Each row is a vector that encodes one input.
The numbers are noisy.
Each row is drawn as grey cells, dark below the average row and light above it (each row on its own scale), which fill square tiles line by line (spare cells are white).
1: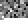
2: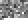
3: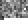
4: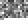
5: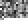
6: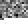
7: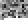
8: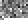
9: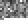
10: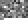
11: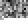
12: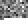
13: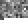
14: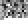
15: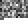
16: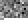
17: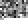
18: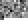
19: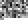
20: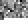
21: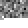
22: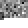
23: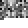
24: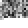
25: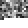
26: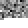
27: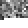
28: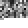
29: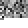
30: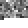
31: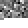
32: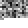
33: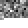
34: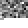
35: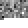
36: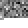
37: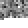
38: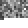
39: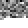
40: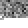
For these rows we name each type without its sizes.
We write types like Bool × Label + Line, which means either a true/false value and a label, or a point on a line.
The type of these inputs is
Label × Line.
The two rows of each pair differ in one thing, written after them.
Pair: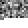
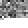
the place on the line
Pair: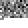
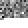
the label
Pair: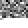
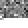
the place on the line
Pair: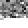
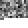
the label
